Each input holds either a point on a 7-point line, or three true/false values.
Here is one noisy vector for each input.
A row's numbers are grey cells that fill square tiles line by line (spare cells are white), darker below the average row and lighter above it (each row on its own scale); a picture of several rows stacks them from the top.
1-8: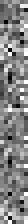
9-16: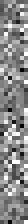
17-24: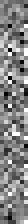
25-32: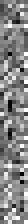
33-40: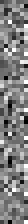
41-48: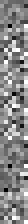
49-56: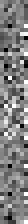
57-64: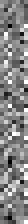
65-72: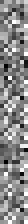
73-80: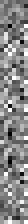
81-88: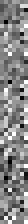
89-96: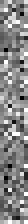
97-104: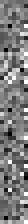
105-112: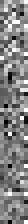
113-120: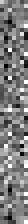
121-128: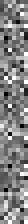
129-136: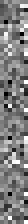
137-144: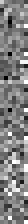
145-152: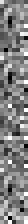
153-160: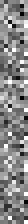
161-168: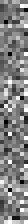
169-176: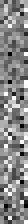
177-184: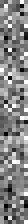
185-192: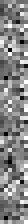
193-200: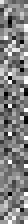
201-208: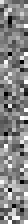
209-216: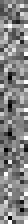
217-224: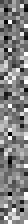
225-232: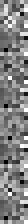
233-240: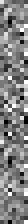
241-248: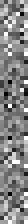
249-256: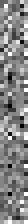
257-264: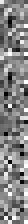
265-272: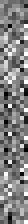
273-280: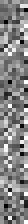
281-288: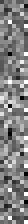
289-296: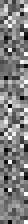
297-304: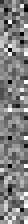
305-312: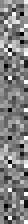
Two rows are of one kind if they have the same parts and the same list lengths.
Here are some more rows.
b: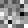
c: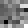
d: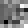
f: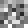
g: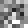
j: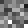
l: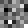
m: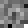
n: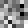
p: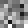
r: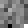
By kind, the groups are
b, f, g, n, p
c, d, j, l, m, r

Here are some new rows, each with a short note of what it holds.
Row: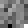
three true/false values
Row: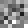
a point on a 7-point line
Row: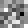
a point on a 7-point line
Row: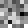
a point on a 7-point line
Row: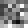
three true/false values
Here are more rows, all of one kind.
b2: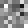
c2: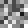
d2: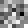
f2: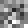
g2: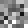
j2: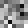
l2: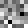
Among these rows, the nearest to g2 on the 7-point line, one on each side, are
c2 and f2.
